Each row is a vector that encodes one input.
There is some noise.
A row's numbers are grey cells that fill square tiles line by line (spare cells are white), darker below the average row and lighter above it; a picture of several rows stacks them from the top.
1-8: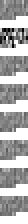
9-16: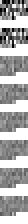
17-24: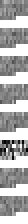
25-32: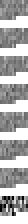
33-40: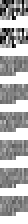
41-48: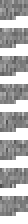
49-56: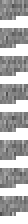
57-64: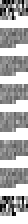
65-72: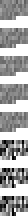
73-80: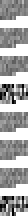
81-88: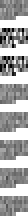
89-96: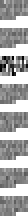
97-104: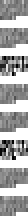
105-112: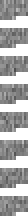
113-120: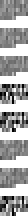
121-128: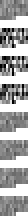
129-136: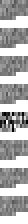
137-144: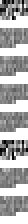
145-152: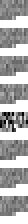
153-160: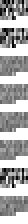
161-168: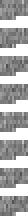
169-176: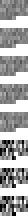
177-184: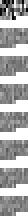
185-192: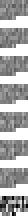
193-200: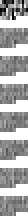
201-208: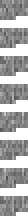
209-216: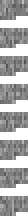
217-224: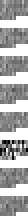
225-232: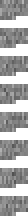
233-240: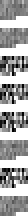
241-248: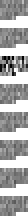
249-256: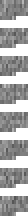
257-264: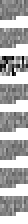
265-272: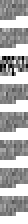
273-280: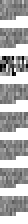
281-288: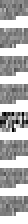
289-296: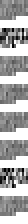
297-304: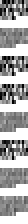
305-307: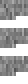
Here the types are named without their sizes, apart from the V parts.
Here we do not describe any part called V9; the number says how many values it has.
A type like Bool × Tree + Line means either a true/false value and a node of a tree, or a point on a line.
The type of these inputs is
Bool × Bool × Bool × Bool × Tree + Label × Line × V9.
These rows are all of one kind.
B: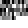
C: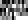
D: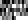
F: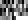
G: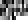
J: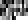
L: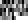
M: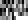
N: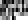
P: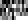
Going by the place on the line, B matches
C, D and P.
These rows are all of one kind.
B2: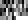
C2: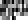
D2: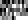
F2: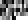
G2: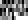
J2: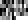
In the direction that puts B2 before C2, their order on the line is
D2, G2, B2, J2, F2, C2.
